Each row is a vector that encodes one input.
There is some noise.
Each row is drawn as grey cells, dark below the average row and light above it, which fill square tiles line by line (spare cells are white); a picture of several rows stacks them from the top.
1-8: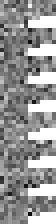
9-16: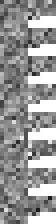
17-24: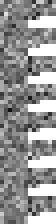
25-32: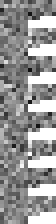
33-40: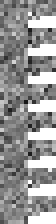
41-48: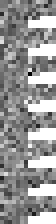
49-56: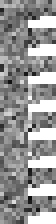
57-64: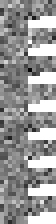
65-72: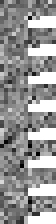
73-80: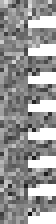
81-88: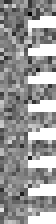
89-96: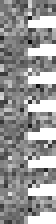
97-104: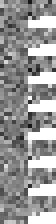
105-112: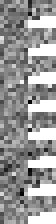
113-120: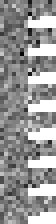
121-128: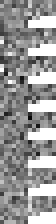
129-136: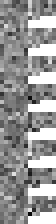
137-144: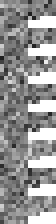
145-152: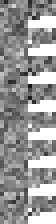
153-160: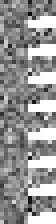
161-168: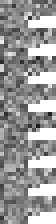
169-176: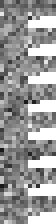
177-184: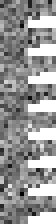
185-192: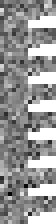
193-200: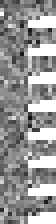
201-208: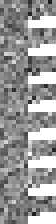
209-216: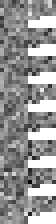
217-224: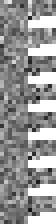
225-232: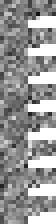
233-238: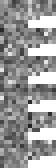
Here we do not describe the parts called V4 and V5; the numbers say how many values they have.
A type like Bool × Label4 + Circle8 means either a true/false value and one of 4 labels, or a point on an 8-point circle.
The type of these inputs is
Circle9 × Circle9 + (Line7 + V5) × V4.
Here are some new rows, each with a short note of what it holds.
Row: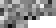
a point on a 7-point line and a value of V4
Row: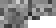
a point on a 7-point line and a value of V4
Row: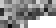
a point on a 7-point line and a value of V4
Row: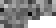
a point on a 7-point line and a value of V4
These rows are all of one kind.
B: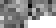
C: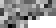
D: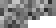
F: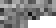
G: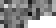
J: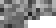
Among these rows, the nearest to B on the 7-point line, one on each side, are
C and D.
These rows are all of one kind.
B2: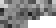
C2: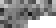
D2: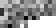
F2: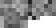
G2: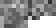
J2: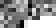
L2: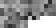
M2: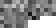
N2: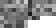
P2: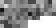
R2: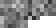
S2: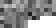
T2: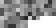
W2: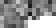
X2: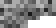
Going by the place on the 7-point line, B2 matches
C2, M2, S2 and X2.
